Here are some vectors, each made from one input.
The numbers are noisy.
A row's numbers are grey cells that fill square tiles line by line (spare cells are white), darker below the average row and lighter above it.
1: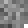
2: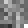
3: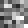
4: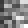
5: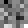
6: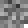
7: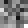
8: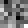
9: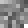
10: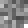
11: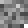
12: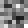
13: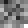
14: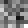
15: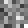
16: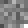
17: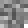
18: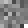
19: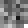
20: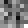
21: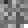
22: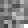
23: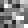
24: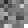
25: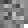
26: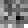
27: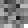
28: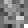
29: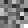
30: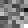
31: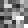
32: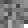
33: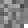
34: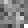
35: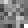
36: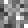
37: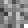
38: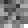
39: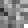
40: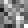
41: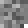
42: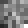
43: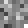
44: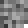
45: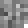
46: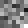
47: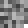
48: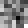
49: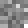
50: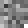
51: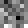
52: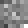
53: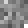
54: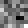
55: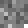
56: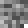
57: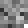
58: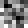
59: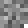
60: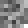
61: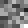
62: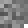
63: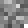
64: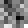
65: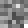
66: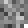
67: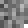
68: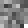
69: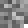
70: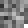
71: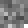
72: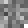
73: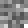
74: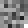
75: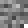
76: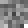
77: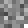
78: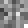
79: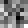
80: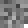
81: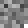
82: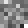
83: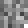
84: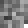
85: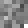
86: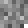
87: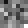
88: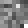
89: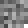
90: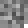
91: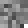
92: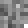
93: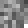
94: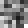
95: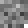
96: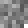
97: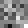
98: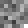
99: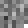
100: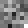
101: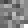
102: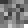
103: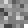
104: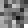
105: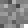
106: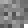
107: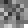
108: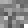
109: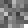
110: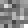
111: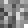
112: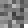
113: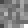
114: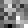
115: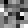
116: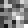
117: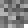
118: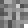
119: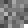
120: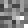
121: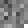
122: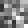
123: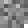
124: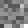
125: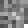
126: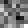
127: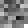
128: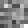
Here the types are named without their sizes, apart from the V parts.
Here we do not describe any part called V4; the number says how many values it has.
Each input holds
a true/false value, together with a list of items, each a point on a line and a value of V4.
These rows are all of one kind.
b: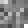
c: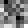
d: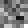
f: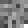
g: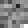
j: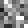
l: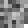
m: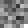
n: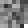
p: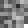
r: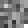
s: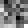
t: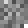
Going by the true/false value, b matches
j, n and t.
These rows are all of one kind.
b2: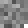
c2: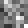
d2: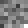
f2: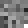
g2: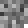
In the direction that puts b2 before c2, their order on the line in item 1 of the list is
d2, f2, b2, c2, g2.
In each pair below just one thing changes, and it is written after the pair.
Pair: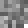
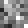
the place on the line in item 1 of the list
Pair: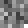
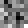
the place on the line in item 2 of the list
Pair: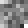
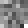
the place on the line in item 2 of the list
